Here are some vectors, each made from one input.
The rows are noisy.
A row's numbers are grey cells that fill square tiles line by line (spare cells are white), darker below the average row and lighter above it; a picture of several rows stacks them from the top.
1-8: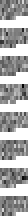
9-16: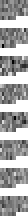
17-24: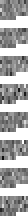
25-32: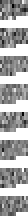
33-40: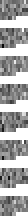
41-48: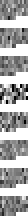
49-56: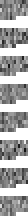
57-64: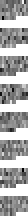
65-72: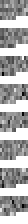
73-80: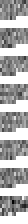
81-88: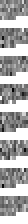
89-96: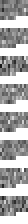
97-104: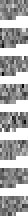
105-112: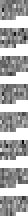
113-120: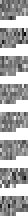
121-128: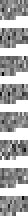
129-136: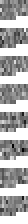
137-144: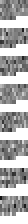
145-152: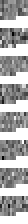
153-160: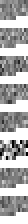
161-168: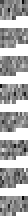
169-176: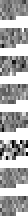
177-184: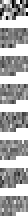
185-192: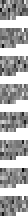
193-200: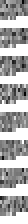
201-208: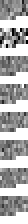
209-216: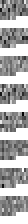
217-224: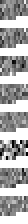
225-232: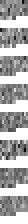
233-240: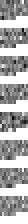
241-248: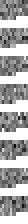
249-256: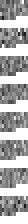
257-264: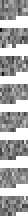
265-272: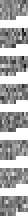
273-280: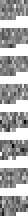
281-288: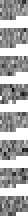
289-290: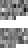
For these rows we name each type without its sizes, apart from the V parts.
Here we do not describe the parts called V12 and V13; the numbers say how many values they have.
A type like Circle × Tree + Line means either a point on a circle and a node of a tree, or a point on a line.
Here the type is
(Label + V12 × V13) × Tree + Unit.
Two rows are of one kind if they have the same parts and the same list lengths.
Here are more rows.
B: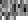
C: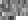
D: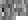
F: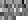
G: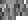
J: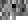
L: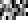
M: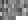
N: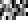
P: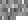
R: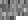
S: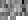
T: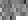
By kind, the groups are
B, F, G, J, S
C, D, M, P, R, T
L, N

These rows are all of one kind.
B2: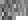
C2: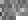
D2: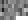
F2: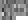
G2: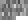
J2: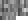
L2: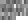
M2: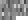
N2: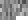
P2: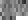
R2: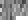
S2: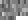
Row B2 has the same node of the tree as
F2, G2, L2 and M2.
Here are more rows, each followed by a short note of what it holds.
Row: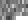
a node of a tree, a value of V12 and a value of V13
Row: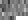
a node of a tree, a value of V12 and a value of V13
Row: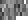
a label and a node of a tree
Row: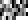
a fixed value
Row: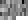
a label and a node of a tree
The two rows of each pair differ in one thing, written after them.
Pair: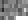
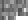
the value of V12
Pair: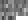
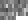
the value of V12
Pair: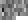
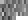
the value of V13
